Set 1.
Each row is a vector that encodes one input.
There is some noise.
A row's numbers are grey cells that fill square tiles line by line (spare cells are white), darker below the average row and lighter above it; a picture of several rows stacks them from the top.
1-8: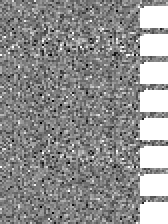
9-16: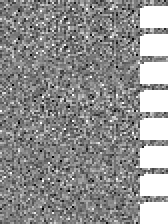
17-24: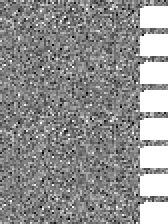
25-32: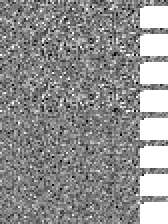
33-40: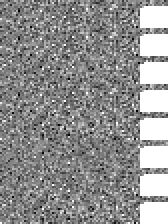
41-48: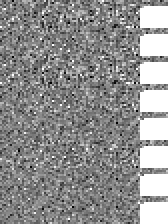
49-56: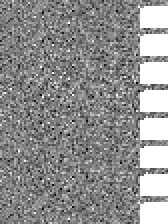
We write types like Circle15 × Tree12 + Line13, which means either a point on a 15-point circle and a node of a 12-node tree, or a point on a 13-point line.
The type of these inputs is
Line12.
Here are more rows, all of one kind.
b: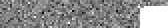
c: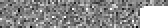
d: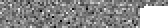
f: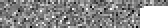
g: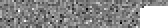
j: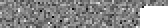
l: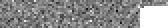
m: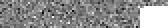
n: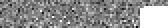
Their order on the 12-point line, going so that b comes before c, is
d, j, g, l, b, m, n, c, f.
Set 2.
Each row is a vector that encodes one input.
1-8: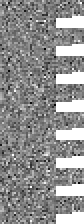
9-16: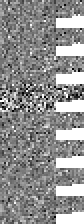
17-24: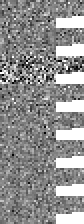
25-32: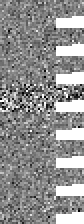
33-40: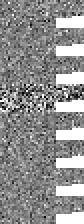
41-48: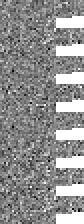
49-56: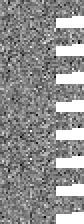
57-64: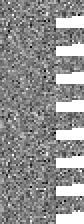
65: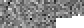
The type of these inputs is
Line3 × Line7 + Unit.
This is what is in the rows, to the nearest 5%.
About 5% of them hold a fixed value. The rest hold a point on a 3-point line and a point on a 7-point line.
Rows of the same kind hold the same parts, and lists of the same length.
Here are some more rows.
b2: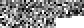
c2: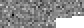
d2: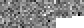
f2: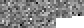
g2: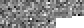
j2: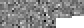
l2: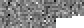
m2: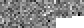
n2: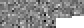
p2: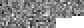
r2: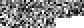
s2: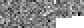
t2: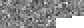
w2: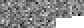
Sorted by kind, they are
b2, r2
c2, d2, f2, g2, j2, l2, m2, n2, p2, s2, t2, w2

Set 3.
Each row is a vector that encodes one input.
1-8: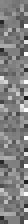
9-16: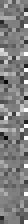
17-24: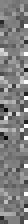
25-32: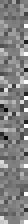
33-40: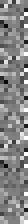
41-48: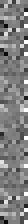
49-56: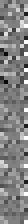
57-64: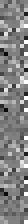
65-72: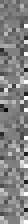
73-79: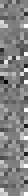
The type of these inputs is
Line9.
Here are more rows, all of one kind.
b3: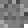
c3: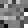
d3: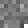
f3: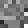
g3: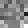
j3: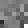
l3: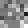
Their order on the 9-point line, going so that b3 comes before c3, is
l3, g3, b3, d3, j3, f3, c3.
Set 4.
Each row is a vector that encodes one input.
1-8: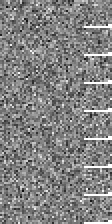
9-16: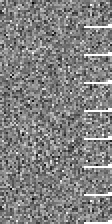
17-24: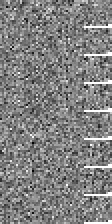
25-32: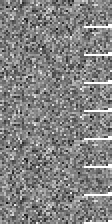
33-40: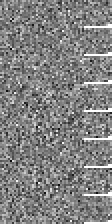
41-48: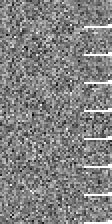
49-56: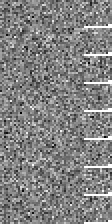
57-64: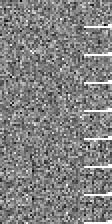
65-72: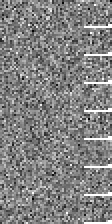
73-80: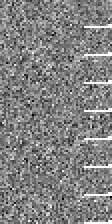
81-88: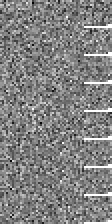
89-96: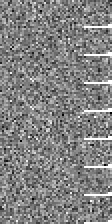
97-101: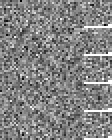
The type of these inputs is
Line19.
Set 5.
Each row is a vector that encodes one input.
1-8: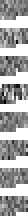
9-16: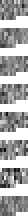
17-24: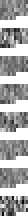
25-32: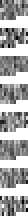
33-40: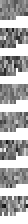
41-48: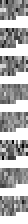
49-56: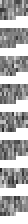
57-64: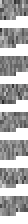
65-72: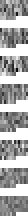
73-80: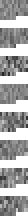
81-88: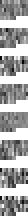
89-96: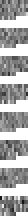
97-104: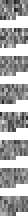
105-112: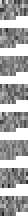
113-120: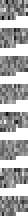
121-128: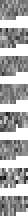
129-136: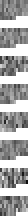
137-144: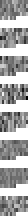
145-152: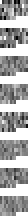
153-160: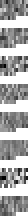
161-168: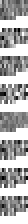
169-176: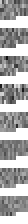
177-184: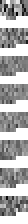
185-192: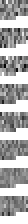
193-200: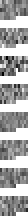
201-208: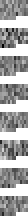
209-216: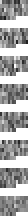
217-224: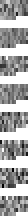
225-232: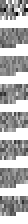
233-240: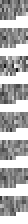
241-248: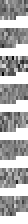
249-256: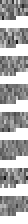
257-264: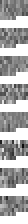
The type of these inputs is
Bool × Bool × Bool × Bool × Bool.
